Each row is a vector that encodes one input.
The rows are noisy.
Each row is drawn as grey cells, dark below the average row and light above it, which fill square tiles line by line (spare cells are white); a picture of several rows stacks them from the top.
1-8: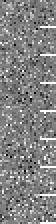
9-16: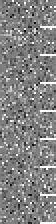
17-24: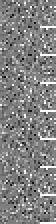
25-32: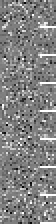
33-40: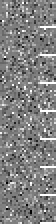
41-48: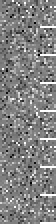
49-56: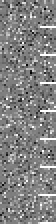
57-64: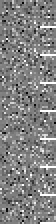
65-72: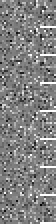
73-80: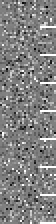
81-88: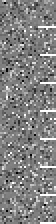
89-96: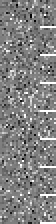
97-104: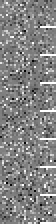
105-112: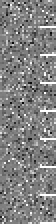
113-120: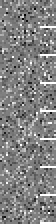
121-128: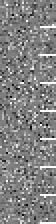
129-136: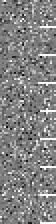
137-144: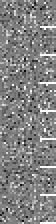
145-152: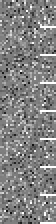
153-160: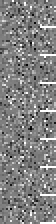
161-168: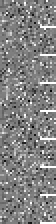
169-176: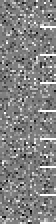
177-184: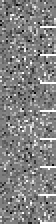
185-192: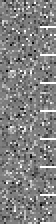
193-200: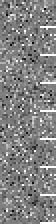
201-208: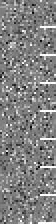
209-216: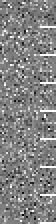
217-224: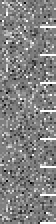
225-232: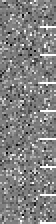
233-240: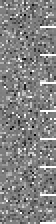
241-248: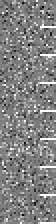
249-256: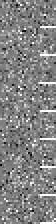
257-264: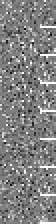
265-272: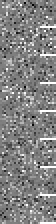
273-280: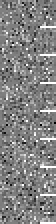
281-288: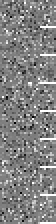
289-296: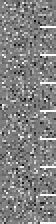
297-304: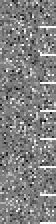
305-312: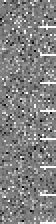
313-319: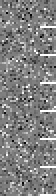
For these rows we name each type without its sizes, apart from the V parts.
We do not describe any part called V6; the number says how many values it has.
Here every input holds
a value of V6, together with a list of points on a line.
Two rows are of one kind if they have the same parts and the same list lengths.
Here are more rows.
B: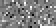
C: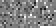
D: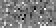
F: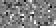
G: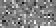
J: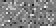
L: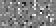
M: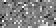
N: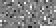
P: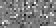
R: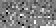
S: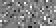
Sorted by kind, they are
B, N, S
C, J
D, F, G, P, R
L, M

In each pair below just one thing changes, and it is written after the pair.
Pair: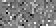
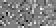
the value of V6
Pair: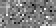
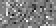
the value of V6
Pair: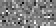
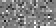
the value of V6
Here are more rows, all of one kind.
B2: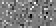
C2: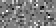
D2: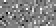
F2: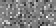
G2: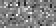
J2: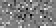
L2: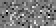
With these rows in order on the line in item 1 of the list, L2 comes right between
C2 and D2.
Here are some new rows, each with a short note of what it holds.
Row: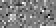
a value of V6, together with a list of one item
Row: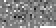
a value of V6, together with a list of two items
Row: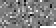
a value of V6, together with a list of two items
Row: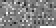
a value of V6, together with a list of one item
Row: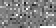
a value of V6, together with a list of two items
